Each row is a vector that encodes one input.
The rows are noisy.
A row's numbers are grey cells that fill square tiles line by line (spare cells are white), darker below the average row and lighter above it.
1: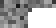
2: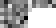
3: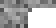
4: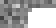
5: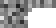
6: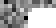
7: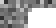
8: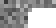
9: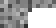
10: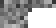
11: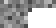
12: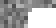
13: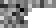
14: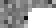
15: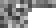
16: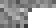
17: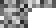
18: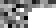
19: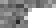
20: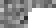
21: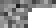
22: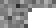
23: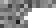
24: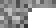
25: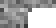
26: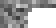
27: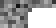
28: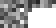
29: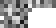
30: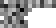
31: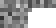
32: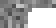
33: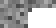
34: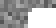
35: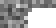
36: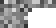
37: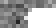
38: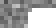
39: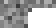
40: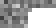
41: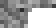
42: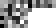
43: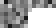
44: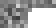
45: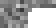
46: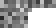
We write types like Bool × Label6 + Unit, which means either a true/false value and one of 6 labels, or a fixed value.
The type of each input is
Label7 + Tree7.
